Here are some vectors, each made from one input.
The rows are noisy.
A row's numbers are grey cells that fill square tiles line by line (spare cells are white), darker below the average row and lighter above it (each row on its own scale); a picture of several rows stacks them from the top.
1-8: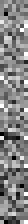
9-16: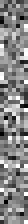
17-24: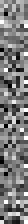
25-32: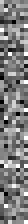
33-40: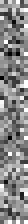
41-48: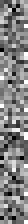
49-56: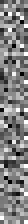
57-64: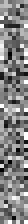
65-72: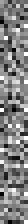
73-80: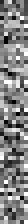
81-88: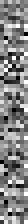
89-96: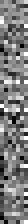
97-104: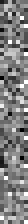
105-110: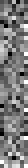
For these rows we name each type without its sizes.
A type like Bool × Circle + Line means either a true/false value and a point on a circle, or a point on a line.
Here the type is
Tree.
